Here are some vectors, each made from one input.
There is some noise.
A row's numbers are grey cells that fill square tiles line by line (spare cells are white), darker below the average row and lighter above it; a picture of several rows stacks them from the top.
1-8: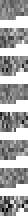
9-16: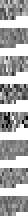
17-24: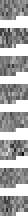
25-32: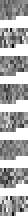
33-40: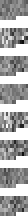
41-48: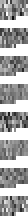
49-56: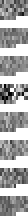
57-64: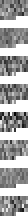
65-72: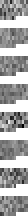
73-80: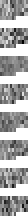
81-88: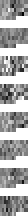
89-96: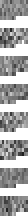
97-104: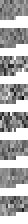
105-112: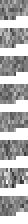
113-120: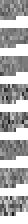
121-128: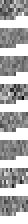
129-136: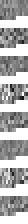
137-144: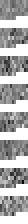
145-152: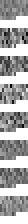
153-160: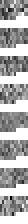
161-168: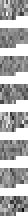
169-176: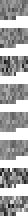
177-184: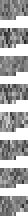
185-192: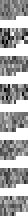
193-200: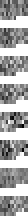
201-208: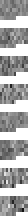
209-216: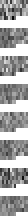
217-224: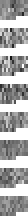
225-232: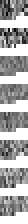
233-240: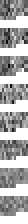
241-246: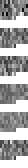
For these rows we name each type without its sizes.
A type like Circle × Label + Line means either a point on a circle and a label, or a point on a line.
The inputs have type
Bool × Bool × Bool × Bool.
